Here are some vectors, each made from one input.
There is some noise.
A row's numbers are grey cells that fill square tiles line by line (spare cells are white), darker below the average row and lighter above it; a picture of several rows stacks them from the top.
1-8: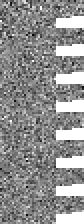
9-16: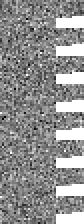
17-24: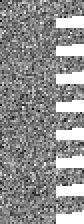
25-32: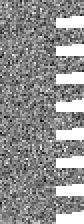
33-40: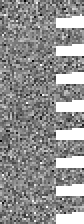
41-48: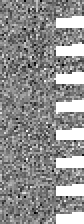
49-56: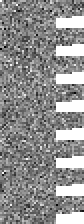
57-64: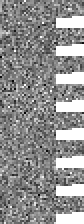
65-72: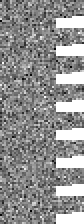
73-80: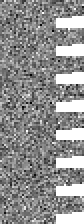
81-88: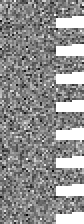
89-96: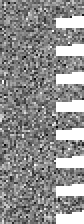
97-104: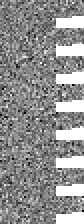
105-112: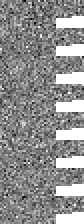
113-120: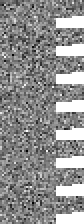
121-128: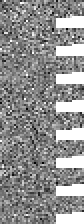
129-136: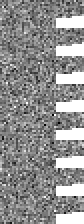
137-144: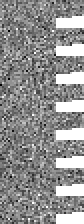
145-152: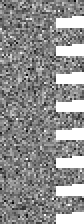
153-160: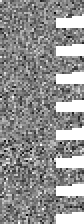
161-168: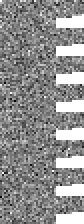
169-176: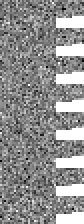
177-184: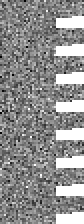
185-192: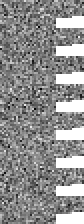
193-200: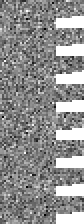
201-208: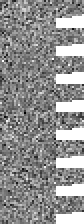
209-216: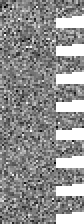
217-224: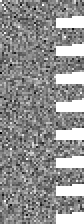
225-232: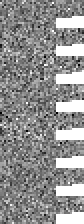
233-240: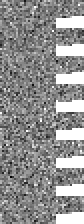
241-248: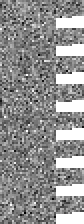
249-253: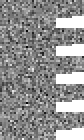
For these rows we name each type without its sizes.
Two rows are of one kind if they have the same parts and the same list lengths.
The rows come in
2 kinds.
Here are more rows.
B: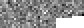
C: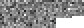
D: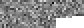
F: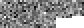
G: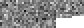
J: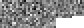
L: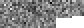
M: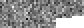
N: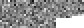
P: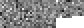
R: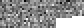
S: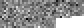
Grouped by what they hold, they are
B, C, F, G, J, L, N, P, R
D, M, S

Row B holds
a point on a circle, a node of each of two trees and a true/false value.
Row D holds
a point on a circle, a node of a tree and a true/false value.
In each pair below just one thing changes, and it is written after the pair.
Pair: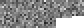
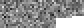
the place on the circle
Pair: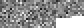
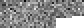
the true/false value
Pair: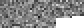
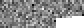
the place on the circle
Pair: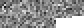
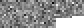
the node of the tree
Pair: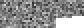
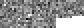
the place on the circle
